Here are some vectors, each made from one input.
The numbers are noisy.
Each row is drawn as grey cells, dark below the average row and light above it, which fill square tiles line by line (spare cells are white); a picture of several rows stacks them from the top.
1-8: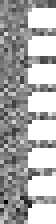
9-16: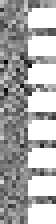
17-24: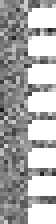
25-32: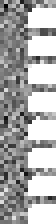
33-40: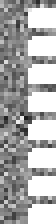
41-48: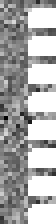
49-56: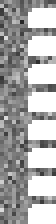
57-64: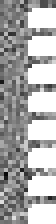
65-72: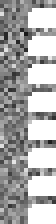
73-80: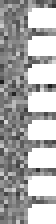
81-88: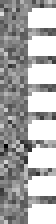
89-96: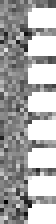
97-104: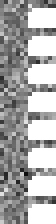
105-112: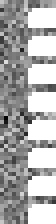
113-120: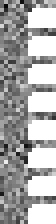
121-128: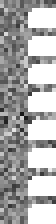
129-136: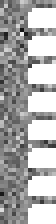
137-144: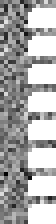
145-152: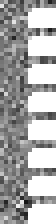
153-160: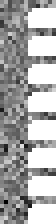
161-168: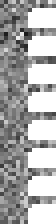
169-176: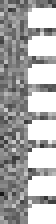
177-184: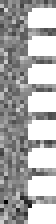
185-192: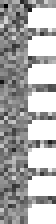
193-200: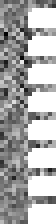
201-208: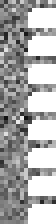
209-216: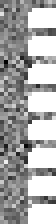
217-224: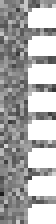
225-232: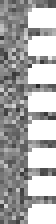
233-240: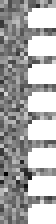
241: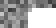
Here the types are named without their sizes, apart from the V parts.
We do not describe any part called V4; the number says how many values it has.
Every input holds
either a point on a line and a value of V4, or five true/false values.
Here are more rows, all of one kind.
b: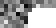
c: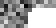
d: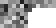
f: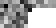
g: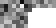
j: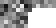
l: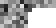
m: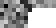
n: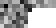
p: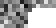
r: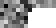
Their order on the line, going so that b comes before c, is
b, r, j, m, c, g, p, f, n, l, d.
